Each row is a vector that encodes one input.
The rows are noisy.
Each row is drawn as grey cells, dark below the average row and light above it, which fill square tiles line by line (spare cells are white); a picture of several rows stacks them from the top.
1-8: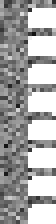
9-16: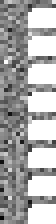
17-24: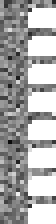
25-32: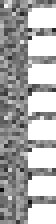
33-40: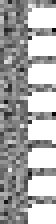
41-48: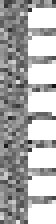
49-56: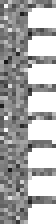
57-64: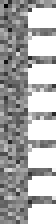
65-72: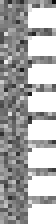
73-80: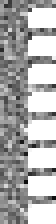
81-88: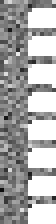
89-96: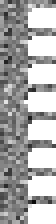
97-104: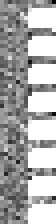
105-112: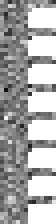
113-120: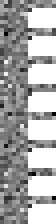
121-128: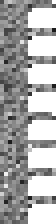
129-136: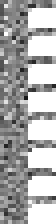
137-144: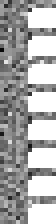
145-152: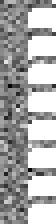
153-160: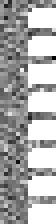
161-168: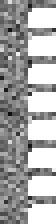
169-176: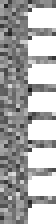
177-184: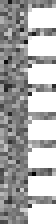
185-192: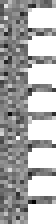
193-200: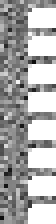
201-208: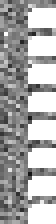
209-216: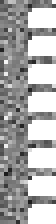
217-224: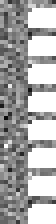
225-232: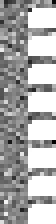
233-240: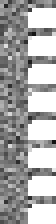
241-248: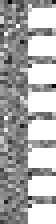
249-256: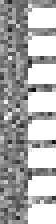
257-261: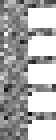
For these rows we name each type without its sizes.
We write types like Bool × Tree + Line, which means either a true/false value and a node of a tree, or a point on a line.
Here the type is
Bool × (Circle + Line).
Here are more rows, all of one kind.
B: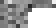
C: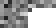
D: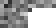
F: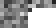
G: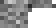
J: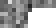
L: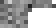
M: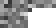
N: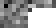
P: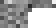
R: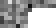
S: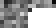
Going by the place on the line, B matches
C, D, M and P.
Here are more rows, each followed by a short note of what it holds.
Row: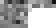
a point on a circle and a true/false value
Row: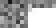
a point on a circle and a true/false value
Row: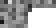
a point on a line and a true/false value
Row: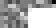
a point on a circle and a true/false value
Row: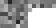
a point on a circle and a true/false value
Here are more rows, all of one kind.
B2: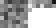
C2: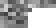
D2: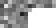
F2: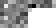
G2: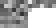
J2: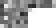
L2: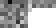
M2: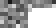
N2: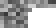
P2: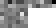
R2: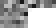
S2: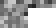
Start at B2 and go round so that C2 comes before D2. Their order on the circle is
B2, G2, N2, C2, D2, J2, F2, L2, M2, S2, P2, R2.
